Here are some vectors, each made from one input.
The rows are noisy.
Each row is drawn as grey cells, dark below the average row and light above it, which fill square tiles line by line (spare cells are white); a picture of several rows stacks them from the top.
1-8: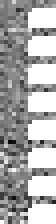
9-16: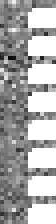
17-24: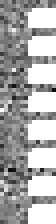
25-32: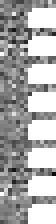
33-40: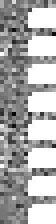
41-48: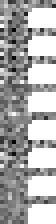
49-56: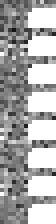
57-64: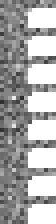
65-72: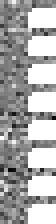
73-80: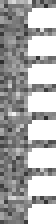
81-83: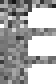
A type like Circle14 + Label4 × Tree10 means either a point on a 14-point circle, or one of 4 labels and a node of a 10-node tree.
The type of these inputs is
Line5 + Line7 × (Tree8 + Unit).
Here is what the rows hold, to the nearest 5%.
About 25% of them hold a point on a 5-point line. The rest hold a point on a 7-point line, together with either a fixed value, or a node of an 8-node tree.
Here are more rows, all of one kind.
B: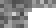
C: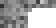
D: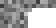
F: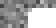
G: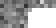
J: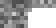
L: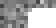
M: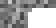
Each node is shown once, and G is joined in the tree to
B, D and F.
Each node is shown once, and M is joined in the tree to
D.
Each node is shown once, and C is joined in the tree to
L.
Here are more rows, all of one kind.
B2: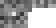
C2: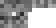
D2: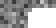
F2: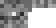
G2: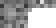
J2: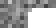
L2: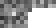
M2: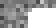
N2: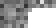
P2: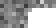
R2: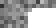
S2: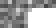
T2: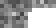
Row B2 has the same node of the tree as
G2, M2, N2 and R2.
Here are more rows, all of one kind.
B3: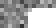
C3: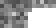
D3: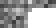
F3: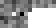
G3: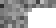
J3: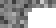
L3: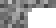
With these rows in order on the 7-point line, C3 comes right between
F3 and J3.
